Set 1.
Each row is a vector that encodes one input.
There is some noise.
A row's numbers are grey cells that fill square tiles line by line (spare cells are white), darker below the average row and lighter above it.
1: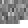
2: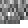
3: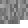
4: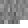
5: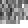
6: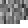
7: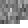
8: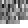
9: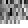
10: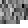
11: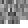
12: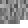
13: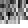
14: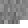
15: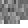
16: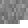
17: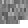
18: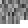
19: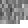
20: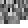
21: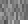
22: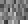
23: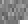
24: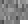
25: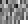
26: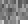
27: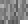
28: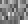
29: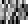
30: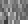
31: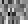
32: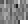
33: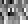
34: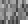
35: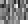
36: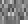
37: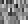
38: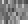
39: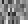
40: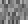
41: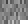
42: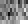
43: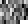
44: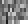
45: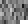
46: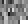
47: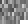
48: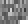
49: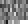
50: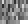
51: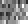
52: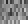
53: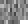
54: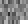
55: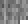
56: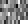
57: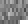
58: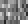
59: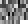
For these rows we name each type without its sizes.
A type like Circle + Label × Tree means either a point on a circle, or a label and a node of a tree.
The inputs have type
Bool × Bool × Bool.
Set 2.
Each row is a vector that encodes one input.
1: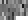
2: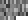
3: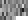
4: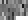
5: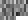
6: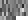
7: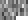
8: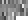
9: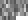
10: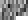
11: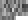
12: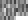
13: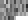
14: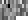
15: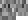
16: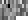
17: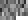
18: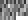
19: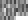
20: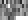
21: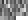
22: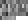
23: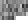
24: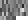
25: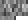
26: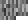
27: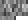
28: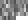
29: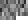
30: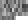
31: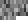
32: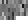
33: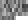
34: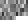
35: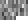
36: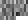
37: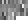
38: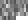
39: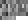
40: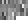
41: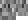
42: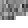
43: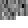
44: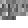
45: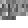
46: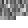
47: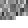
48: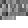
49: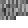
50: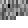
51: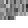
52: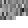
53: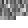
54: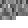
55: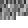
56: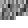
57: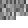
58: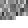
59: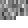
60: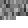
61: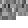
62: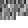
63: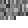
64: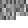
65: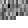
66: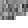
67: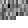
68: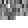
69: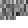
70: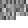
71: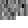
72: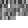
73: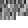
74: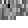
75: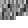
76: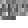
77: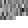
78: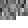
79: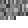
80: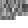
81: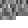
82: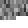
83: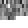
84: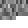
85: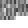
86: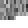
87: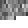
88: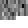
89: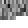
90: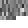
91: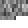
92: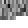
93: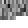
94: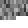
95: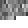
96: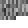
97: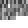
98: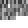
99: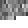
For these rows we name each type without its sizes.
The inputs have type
Bool × Bool × Bool × Bool × Bool.
